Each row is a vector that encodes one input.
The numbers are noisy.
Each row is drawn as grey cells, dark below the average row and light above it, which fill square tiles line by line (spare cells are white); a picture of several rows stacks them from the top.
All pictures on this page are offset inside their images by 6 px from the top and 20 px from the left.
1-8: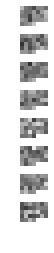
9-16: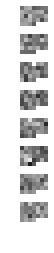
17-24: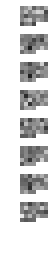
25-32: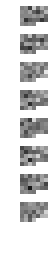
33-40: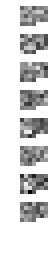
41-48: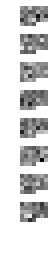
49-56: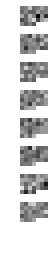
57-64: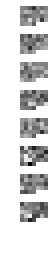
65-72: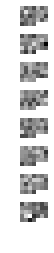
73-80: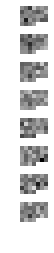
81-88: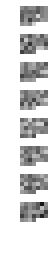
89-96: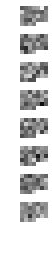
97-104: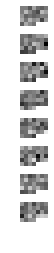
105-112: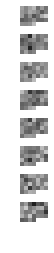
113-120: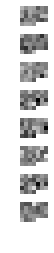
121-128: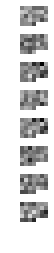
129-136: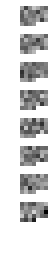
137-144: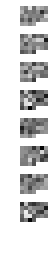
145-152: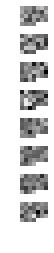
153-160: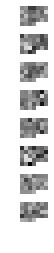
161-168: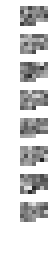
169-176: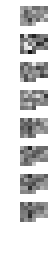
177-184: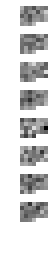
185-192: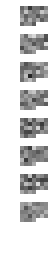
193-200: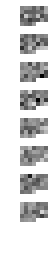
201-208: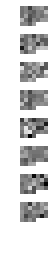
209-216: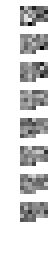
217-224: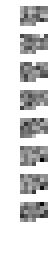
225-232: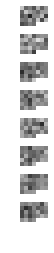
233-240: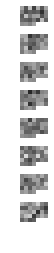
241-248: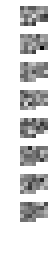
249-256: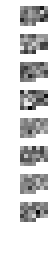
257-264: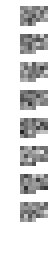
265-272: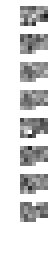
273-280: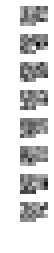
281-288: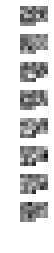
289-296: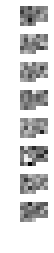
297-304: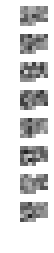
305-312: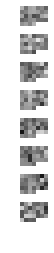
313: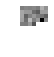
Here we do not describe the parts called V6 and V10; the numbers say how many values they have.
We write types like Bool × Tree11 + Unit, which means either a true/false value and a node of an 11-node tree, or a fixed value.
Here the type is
Line7 + (Line12 + V10) × V6.
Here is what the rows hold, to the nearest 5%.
About 15% of them hold a point on a 7-point line. The rest hold a value of V6, together with either a point on a 12-point line, or a value of V10.
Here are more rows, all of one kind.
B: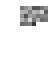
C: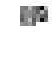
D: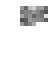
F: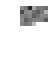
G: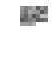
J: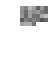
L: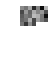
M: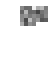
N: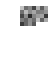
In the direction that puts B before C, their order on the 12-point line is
N, L, B, C, J, G, F, D, M.
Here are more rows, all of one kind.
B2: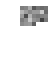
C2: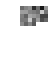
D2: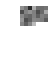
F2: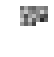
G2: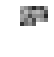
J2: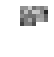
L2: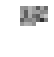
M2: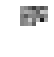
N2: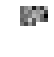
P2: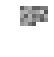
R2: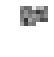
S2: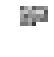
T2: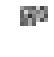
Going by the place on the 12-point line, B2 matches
C2, F2, M2 and P2.
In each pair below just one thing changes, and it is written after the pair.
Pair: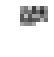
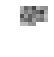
the value of V6
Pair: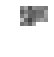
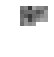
the value of V10
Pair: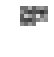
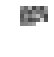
the value of V10
